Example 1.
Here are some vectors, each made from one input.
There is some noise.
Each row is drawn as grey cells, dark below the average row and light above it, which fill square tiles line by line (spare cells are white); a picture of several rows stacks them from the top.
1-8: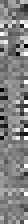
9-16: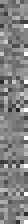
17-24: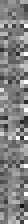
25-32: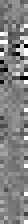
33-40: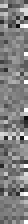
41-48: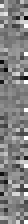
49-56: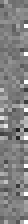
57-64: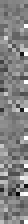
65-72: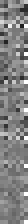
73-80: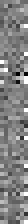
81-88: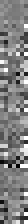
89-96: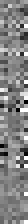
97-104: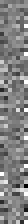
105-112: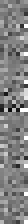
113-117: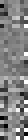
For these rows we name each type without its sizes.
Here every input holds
a list of points on a line.
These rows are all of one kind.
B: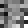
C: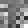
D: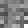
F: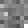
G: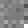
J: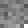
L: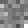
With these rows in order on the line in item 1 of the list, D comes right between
B and F.
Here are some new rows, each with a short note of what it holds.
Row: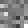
a list of three items
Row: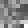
a list of one item
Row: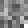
the empty list
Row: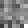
the empty list
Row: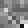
the empty list
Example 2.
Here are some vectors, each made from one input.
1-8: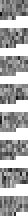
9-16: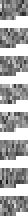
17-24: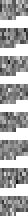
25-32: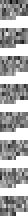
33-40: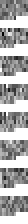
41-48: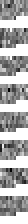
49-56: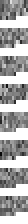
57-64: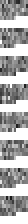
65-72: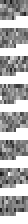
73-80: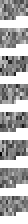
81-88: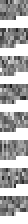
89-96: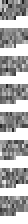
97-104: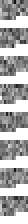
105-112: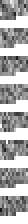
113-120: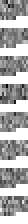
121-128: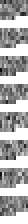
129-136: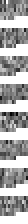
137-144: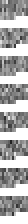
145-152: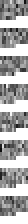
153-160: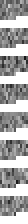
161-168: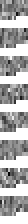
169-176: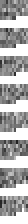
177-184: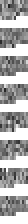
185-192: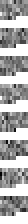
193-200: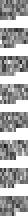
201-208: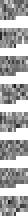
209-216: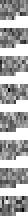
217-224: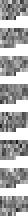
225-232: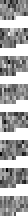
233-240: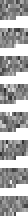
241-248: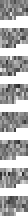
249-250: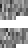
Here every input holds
a point on an 11-point line, together with either a point on a 4-point line, or a point on an 11-point line.
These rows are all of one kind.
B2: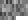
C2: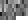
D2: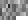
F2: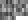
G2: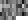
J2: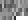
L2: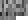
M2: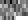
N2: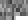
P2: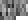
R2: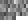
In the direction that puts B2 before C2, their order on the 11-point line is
M2, N2, G2, B2, F2, J2, R2, C2, D2, L2, P2.
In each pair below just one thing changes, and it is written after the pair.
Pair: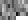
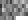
the place on the 11-point line
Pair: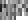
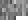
the place on the 4-point line
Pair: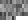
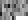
the place on the 4-point line
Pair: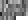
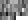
the place on the 11-point line
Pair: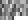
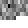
the place on the 11-point line
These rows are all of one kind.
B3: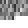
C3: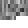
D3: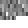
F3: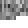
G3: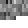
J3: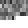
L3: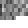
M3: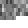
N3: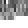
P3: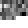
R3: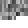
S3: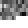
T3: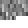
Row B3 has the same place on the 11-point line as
J3, N3, P3 and S3.
